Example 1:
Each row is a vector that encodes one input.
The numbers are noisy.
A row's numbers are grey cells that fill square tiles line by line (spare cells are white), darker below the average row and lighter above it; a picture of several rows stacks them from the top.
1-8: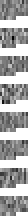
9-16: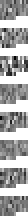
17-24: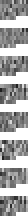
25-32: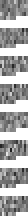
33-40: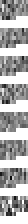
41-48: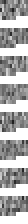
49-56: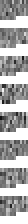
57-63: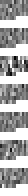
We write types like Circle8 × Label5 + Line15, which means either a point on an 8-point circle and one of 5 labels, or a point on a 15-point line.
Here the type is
Tree8 + Unit.
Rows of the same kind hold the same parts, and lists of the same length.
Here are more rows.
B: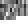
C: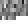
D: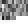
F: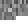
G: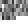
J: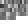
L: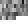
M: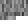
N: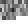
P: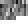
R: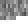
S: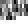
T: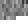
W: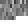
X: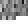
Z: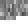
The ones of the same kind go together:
B, C, D, F, G, J, L, M, N, P, R, T, W, X, Z
S

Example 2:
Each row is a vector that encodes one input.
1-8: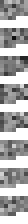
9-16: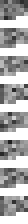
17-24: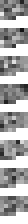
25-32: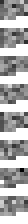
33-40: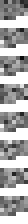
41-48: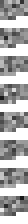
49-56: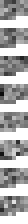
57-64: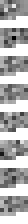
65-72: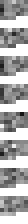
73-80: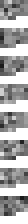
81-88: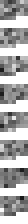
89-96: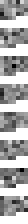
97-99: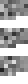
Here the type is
Circle10.
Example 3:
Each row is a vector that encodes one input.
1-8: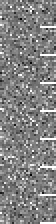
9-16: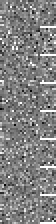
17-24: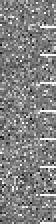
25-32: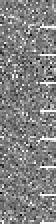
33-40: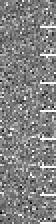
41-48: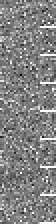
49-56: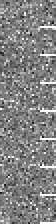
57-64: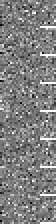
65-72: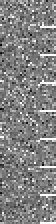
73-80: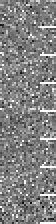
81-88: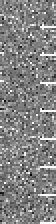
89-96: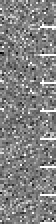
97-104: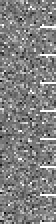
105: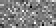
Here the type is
Bool × Bool × Bool + Unit.
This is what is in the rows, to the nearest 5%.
About 5% of them hold a fixed value. The rest hold three true/false values.
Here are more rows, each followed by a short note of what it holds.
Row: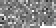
three true/false values
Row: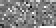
three true/false values
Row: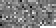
three true/false values
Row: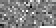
three true/false values
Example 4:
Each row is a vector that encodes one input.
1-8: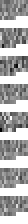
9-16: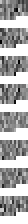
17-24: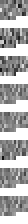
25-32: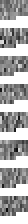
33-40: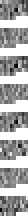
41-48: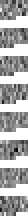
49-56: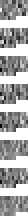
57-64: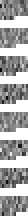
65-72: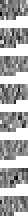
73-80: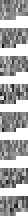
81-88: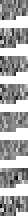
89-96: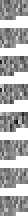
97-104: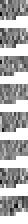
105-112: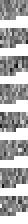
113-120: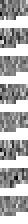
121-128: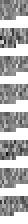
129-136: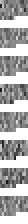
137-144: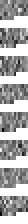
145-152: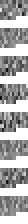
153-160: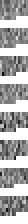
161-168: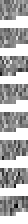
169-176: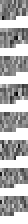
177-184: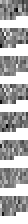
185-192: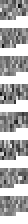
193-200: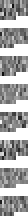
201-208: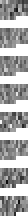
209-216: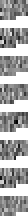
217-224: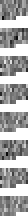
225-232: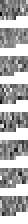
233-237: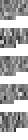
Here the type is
Tree12.
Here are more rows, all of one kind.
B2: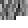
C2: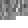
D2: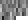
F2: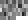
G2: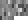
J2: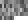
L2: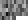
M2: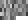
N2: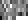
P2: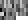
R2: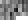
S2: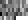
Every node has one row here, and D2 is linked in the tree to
B2, F2 and L2.
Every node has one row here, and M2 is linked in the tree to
G2, N2 and P2.
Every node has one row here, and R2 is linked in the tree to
J2.
